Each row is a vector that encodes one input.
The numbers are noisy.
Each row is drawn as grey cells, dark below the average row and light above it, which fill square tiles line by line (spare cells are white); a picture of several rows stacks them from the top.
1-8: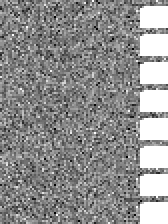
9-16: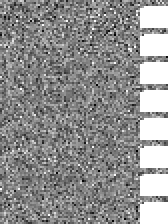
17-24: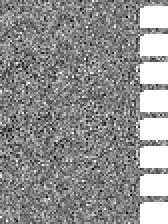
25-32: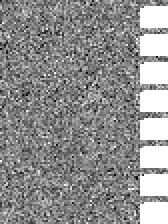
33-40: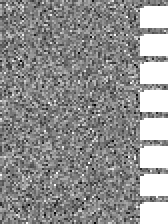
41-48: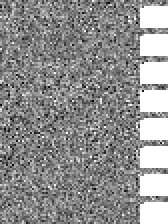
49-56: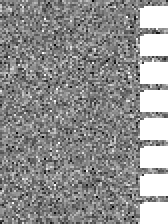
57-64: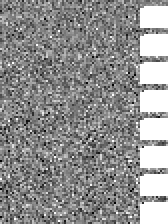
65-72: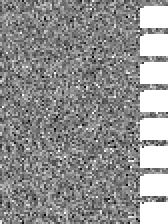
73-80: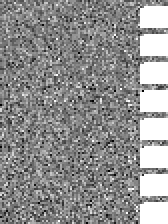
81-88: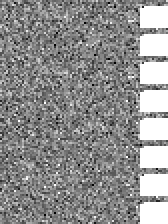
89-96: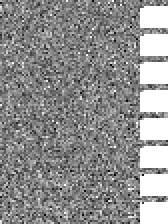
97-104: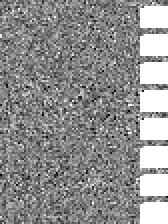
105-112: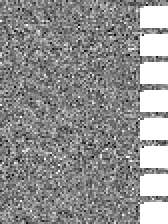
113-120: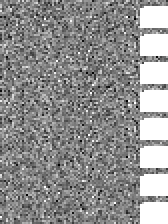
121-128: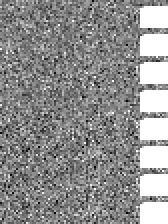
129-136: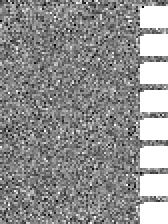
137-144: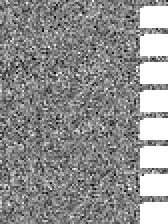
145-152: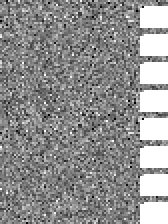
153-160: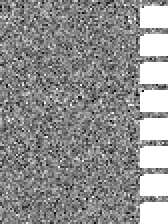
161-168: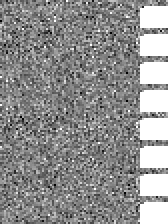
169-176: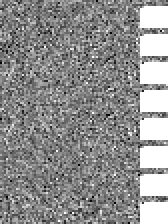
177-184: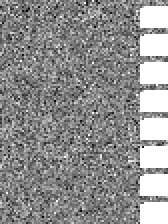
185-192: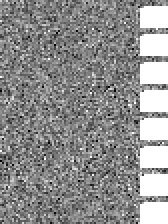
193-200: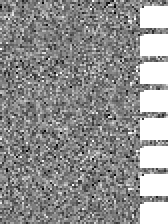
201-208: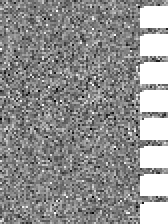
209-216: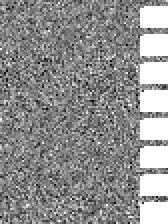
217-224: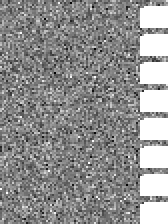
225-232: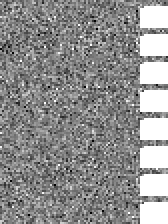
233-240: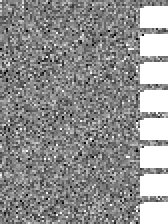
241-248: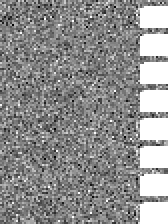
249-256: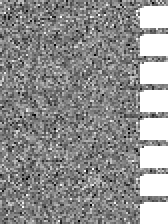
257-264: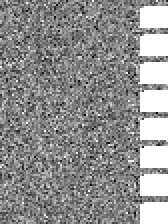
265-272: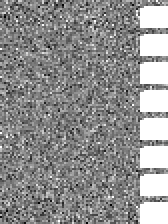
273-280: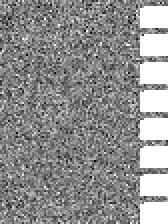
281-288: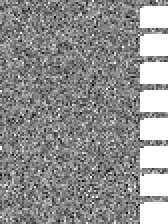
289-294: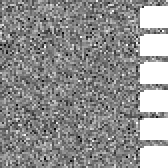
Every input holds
a point on an 11-point circle, a point on a 7-point line and a true/false value, together with either a point on an 11-point circle, or a fixed value.
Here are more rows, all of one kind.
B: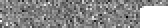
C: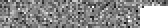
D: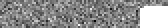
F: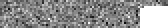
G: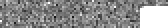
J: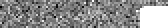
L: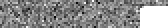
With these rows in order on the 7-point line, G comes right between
B and L.
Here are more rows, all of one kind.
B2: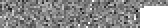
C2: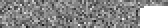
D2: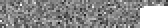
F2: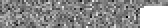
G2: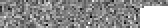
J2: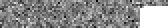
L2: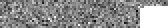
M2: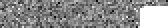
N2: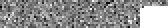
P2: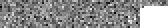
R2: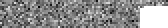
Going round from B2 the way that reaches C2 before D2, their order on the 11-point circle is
B2, L2, C2, M2, D2, R2, F2, G2, P2, N2, J2.
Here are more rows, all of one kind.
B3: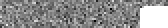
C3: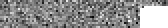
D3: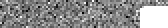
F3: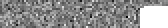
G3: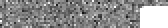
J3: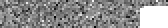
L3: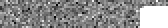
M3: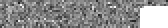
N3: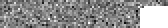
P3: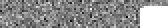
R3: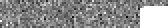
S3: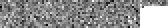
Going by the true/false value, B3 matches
C3, M3 and N3.
